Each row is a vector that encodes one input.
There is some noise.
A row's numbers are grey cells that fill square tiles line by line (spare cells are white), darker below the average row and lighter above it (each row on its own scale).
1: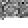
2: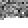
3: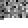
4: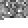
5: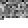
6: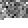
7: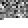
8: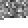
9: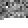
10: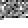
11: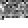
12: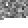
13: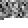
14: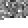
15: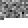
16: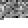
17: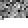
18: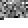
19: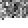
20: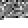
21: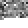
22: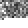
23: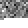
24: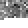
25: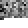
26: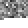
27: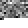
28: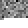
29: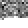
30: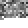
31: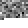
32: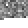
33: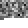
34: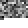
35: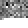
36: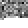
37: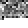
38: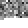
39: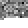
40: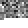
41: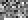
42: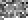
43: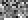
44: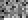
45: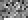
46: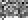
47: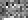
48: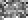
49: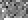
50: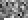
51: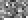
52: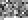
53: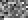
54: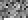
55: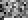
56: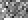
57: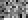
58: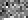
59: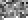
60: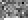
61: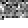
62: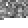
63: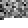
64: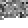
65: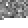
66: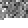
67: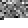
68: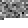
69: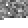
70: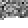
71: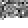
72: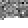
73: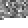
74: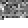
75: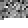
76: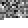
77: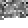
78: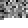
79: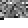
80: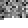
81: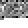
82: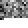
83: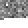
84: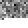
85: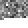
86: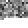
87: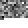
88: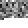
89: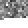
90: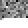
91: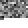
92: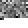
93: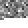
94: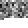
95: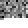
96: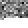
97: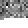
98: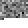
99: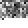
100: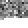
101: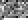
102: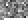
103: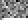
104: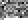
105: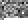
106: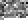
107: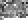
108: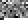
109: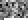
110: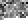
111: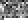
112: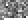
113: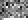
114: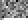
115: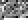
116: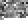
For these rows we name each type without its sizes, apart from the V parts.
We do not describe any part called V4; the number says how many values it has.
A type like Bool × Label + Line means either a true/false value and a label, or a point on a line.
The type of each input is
Bool × (Line + V4).
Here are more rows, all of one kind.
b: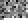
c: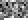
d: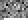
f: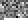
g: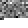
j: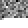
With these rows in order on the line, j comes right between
b and d.
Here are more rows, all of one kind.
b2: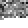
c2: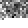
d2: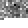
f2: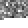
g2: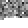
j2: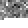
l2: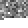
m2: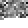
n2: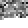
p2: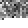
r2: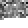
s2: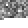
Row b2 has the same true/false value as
g2, m2, n2 and r2.
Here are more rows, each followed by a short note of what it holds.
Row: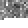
a true/false value and a value of V4
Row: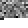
a point on a line and a true/false value
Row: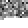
a true/false value and a value of V4
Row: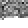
a true/false value and a value of V4
